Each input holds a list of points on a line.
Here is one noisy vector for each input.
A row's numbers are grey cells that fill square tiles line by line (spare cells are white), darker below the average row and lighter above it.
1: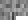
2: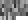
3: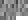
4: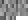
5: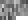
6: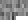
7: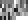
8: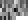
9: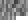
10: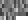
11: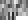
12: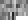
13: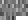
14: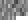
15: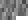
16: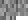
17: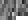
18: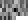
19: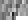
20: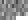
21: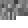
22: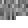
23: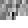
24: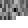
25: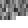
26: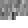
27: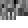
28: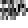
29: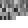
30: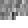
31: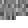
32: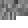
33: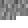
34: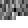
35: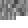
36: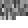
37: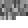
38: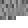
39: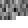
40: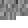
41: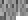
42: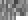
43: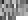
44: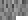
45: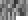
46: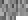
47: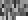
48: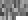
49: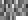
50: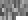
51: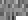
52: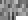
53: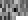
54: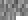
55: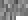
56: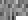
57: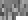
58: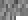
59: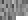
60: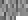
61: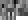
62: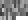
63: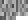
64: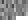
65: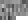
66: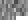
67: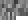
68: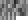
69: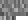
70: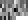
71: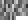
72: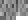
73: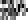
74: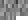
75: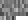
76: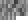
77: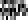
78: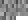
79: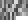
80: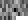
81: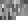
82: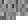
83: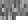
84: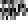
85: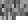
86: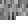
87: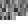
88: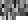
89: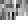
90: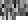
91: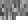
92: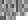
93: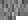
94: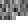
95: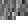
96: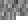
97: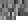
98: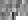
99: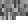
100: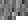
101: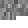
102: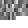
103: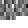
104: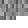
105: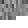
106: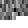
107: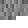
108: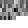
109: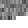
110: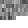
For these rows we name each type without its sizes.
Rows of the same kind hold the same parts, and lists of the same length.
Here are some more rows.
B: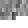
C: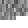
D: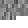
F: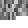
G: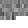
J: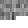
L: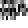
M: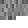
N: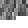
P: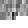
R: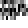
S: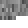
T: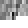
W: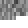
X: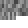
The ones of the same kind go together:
B, F, G, J, P, T
C, D, M, N, S, W, X
L, R

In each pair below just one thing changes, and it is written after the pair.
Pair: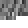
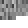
the place on the line in item 2 of the list
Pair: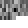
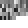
the place on the line in item 2 of the list
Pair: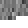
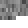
the place on the line in item 2 of the list
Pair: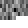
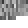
the place on the line in item 1 of the list
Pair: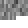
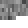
the place on the line in item 1 of the list
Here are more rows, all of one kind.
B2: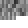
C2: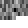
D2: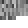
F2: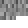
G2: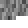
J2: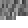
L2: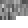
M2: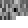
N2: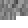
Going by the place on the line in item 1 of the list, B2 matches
F2 and N2.
